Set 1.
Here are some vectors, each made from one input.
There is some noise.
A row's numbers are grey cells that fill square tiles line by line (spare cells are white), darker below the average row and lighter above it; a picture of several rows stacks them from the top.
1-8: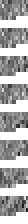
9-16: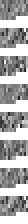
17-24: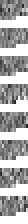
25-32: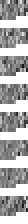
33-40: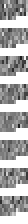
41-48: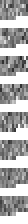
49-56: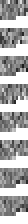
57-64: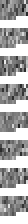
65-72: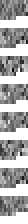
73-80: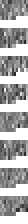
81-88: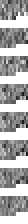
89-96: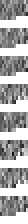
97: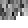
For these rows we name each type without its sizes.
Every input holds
a node of a tree and a true/false value.
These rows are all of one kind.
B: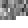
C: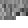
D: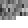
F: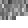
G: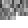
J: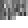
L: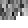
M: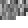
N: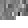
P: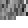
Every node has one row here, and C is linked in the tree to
N and P.
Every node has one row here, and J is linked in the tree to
M and N.
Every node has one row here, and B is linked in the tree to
P.
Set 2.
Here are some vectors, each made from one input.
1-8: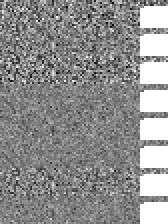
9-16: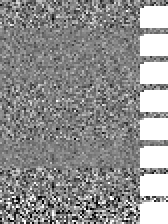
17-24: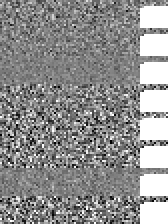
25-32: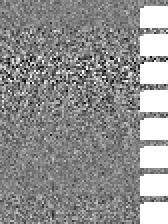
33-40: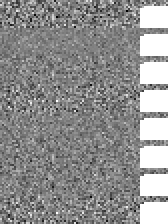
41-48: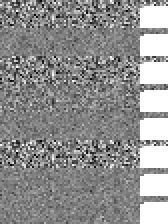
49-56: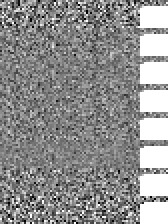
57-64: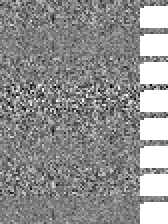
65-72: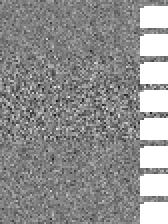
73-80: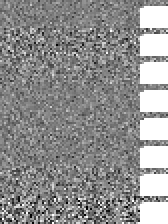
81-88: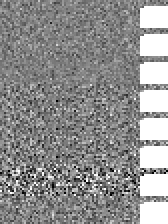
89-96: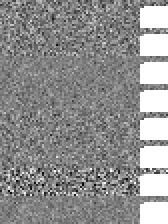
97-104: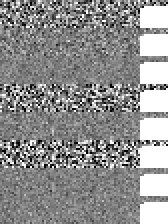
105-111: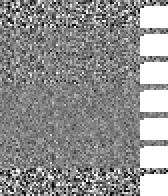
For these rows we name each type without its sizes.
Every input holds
a list of points on a line.
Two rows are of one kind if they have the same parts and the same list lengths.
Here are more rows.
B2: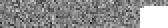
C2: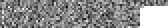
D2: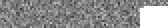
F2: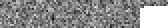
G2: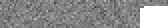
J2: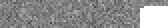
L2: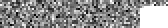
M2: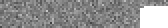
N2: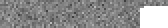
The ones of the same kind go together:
B2, G2, J2, L2, M2
C2
D2, F2, N2

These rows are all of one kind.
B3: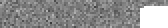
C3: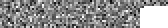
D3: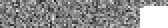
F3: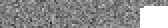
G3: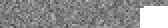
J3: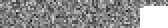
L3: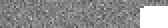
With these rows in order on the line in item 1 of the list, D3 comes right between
B3 and F3.
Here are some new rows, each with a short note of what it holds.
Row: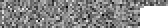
the empty list
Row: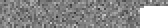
a list of one item
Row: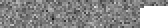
a list of one item
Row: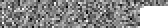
the empty list
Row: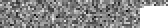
a list of two items
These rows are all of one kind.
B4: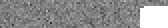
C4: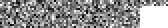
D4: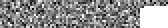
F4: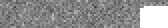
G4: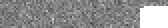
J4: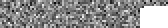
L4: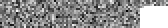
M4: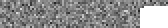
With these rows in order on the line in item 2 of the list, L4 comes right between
G4 and M4.
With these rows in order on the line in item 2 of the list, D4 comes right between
C4 and J4.
